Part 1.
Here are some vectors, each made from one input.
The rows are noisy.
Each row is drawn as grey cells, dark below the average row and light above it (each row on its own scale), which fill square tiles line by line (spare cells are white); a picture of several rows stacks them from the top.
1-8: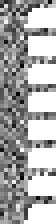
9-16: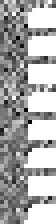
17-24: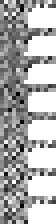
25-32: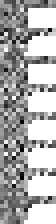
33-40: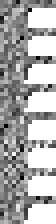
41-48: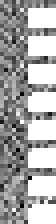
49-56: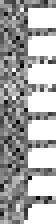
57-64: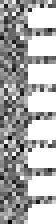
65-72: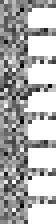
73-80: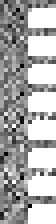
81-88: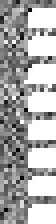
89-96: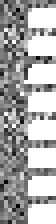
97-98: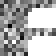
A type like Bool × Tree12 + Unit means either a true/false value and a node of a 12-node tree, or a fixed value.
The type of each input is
Circle10 + Tree9 + Unit.
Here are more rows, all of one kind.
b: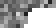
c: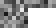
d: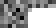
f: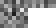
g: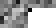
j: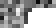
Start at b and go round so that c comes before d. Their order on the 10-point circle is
b, j, g, c, f, d.
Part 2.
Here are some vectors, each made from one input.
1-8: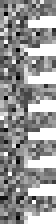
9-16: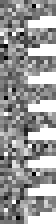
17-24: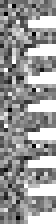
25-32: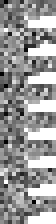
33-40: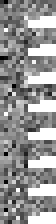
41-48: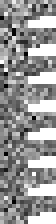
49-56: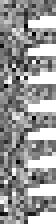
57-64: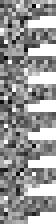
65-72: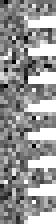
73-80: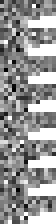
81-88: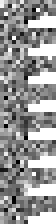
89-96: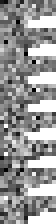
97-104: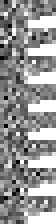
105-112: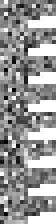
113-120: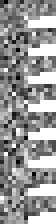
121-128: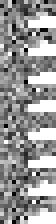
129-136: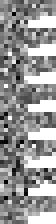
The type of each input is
Circle14 × (Line4 × Line6 + Unit).
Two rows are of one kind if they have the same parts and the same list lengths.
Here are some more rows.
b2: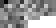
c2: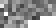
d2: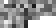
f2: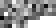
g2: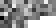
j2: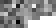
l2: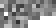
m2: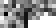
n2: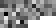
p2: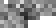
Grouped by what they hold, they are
b2, f2, g2, j2, n2
c2, d2, l2, m2, p2

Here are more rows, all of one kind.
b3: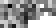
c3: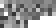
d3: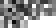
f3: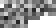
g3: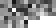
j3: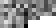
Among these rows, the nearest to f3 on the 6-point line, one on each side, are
c3 and j3.
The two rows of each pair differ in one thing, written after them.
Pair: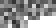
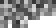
the place on the 6-point line
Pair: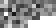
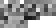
the place on the 14-point circle
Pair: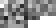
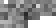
the place on the 14-point circle
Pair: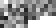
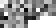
the place on the 6-point line
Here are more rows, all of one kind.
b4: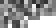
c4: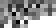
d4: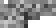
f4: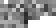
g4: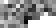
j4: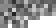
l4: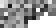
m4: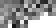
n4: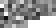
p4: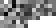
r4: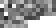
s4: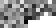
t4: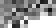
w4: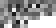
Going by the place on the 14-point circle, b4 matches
j4, m4 and t4.
